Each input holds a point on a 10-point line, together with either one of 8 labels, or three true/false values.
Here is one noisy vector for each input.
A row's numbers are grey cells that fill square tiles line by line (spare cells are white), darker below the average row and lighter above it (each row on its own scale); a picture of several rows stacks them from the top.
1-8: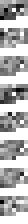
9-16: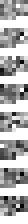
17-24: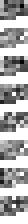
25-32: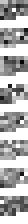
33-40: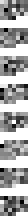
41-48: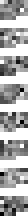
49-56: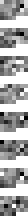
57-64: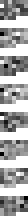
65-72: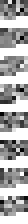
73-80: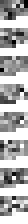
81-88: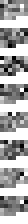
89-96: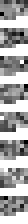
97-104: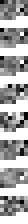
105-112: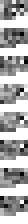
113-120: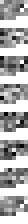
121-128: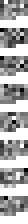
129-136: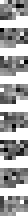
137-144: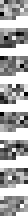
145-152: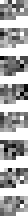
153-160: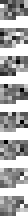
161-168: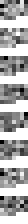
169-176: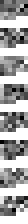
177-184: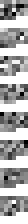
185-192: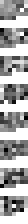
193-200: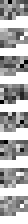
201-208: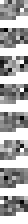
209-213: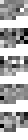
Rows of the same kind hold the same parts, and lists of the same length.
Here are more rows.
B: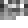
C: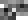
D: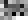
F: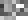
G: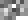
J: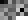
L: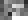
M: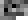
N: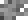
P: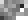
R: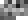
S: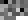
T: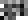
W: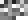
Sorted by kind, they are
B, F, G, J, L, S, W
C, D, M, N, P, R, T

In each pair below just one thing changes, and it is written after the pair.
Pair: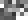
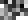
the place on the 10-point line
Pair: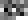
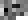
one of the three true/false values
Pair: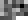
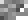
the place on the 10-point line
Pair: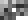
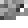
the place on the 10-point line
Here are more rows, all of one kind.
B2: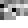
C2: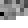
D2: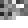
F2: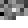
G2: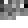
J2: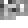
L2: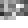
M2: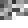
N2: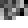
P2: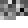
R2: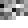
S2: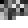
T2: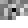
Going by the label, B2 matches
D2 and R2.
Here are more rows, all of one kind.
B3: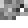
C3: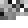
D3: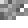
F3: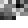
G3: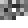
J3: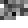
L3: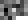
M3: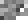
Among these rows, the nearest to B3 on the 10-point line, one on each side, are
C3 and D3.
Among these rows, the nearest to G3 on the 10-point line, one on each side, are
F3 and L3.
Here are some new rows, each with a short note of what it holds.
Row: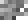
a point on a 10-point line and three true/false values
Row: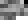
one of 8 labels and a point on a 10-point line
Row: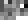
one of 8 labels and a point on a 10-point line
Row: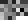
one of 8 labels and a point on a 10-point line
